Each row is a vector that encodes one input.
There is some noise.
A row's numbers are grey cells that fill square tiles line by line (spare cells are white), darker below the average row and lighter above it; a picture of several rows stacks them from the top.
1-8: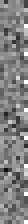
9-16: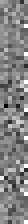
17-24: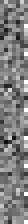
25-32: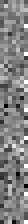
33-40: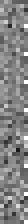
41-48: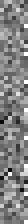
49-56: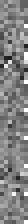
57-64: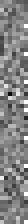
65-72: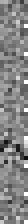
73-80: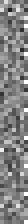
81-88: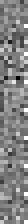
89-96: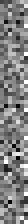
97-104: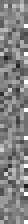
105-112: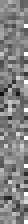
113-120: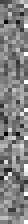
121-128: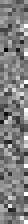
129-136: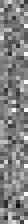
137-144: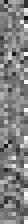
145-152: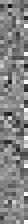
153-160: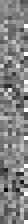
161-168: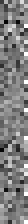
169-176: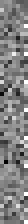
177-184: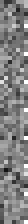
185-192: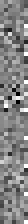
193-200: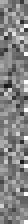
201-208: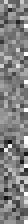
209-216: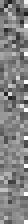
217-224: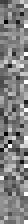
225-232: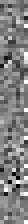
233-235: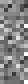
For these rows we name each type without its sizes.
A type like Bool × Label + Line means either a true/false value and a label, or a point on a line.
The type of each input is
List(Line).
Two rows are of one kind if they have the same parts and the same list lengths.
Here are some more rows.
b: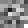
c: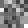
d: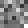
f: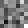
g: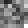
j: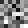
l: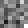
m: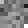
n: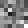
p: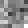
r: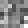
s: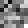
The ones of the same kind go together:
b, c, d, f, l
g, n, p
j
m, r, s

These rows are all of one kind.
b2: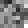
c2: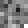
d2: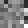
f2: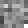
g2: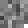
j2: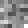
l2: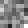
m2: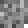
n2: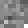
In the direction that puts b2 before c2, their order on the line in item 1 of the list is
b2, c2, g2, m2, f2, d2, n2, l2, j2.
